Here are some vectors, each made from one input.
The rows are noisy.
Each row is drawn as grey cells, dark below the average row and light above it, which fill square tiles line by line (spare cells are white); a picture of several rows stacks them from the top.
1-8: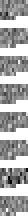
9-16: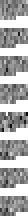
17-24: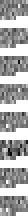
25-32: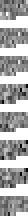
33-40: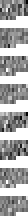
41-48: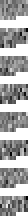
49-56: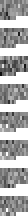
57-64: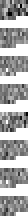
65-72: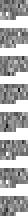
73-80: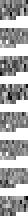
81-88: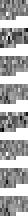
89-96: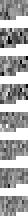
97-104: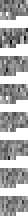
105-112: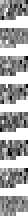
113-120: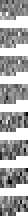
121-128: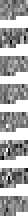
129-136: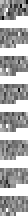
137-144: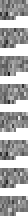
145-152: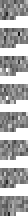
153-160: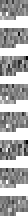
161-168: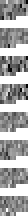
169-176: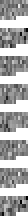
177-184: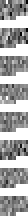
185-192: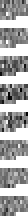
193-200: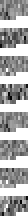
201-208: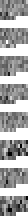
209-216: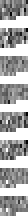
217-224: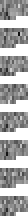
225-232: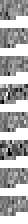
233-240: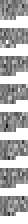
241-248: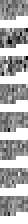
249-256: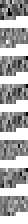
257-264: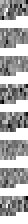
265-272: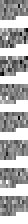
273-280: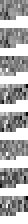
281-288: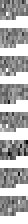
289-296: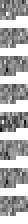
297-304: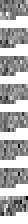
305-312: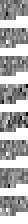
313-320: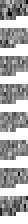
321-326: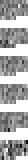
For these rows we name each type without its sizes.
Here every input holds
either two labels, or four true/false values.
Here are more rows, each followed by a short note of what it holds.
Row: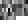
two labels
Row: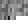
four true/false values
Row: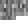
four true/false values
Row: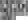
four true/false values
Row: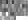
four true/false values
